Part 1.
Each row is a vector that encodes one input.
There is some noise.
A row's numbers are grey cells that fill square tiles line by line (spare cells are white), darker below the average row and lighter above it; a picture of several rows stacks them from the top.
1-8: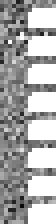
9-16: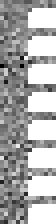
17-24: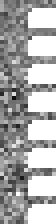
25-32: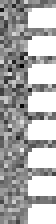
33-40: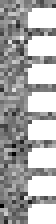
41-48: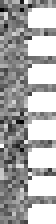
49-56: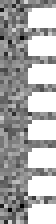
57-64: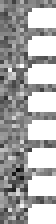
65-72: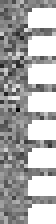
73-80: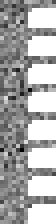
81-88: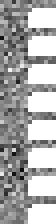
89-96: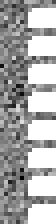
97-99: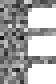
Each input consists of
either a point on a 10-point circle, or one of 9 labels.
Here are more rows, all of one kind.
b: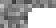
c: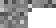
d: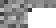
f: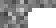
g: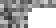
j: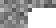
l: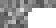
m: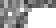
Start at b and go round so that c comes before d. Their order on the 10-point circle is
b, m, j, c, d, l, f, g.
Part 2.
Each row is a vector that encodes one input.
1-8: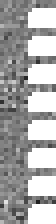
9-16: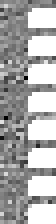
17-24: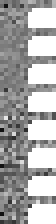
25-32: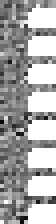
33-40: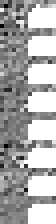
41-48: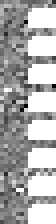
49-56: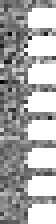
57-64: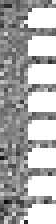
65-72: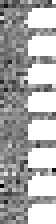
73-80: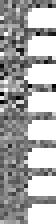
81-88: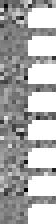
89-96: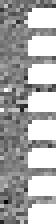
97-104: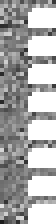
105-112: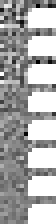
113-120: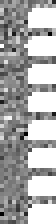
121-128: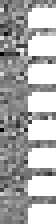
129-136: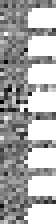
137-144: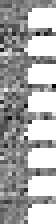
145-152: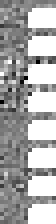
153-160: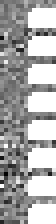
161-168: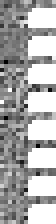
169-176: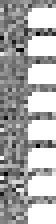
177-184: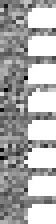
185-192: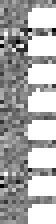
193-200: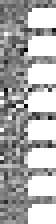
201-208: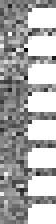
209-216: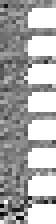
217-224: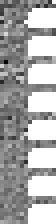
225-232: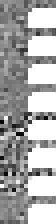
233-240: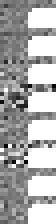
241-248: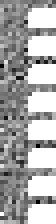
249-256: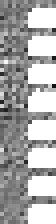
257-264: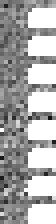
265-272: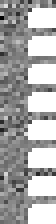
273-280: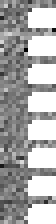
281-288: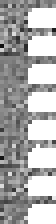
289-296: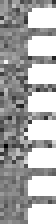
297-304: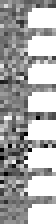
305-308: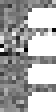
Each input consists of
a list of up to two points on a 4-point line.
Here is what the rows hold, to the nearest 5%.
All of them are lists of up to two points on a 4-point line: a few are empty, 50% hold one and 50% two.
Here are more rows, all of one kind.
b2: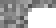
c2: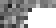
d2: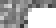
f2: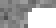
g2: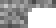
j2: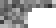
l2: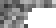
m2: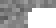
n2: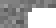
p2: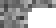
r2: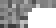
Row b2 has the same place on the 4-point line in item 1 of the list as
c2 and n2.
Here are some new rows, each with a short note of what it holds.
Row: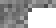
a list of one item
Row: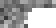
a list of two items
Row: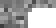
a list of two items
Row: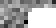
a list of one item
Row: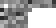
a list of two items
